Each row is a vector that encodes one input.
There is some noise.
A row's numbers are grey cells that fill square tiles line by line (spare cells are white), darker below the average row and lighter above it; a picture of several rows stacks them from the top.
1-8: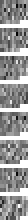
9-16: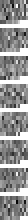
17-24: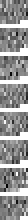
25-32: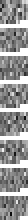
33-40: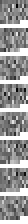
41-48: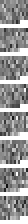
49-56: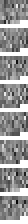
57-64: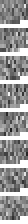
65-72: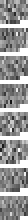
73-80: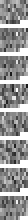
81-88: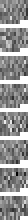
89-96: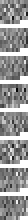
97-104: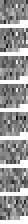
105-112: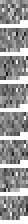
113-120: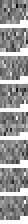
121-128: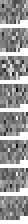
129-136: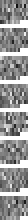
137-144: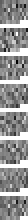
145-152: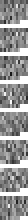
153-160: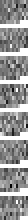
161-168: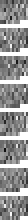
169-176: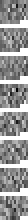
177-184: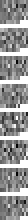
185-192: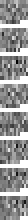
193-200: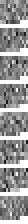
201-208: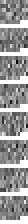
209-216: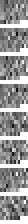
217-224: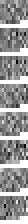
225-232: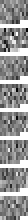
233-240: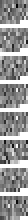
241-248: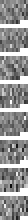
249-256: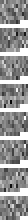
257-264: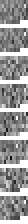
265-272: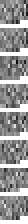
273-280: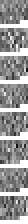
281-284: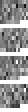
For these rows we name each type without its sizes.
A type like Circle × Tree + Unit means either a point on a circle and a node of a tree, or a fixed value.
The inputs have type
Bool × (Label + Tree) + List(Line).
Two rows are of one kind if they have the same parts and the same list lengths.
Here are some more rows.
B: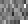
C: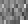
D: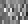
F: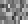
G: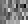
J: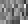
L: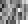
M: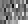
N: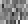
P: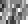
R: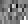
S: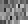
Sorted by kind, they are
B, C, D, J
F, N
G, M, R
L, P
S

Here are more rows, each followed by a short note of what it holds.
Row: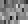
a label and a true/false value
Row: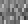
a list of one item
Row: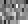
a label and a true/false value
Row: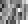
the empty list
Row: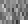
a list of one item
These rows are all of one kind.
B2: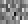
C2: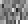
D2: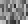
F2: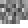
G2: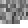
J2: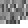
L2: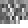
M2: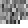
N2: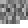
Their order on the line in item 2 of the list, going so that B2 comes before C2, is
F2, N2, G2, B2, L2, J2, D2, M2, C2.
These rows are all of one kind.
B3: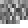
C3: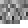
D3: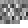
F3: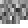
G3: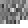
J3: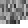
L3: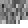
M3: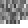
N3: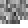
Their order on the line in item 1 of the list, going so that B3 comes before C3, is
L3, G3, M3, J3, B3, F3, N3, C3, D3.
